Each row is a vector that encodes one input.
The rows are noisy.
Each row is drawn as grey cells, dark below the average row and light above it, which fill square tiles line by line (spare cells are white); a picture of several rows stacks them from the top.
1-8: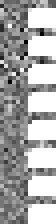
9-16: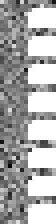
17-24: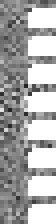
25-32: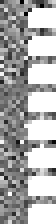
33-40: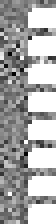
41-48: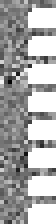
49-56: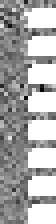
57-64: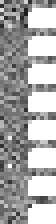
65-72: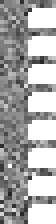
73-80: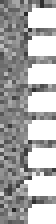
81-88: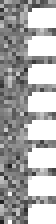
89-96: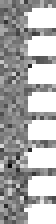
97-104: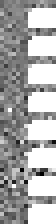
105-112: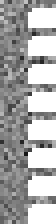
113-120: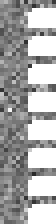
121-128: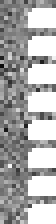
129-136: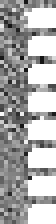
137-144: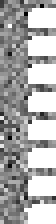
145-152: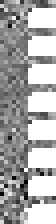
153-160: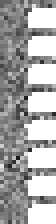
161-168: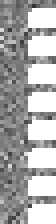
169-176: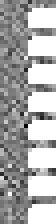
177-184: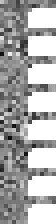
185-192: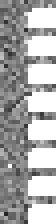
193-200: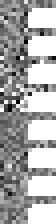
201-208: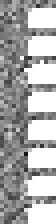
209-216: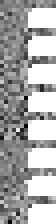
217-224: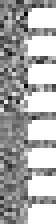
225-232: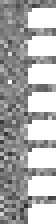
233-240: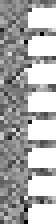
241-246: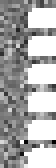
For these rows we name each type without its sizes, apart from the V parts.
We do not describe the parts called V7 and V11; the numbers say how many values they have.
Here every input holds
either a fixed value, or a point on each of two lines, or three true/false values, or a value of V7 and a value of V11.
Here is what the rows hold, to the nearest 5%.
About 5% of them hold a fixed value. About 20% of them hold a point on each of two lines. About 35% of them hold three true/false values. The rest hold a value of V7 and a value of V11.
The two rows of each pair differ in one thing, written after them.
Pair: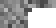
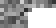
the value of V7
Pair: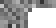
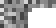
the value of V7
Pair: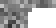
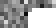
the value of V7
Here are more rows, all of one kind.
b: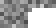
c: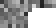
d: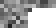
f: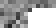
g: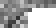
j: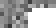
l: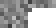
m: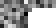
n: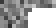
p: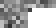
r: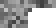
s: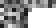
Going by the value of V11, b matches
j, l and n.
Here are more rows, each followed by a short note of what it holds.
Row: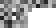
a fixed value
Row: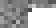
a value of V7 and a value of V11
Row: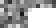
a fixed value
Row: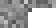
a value of V7 and a value of V11
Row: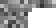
a value of V7 and a value of V11
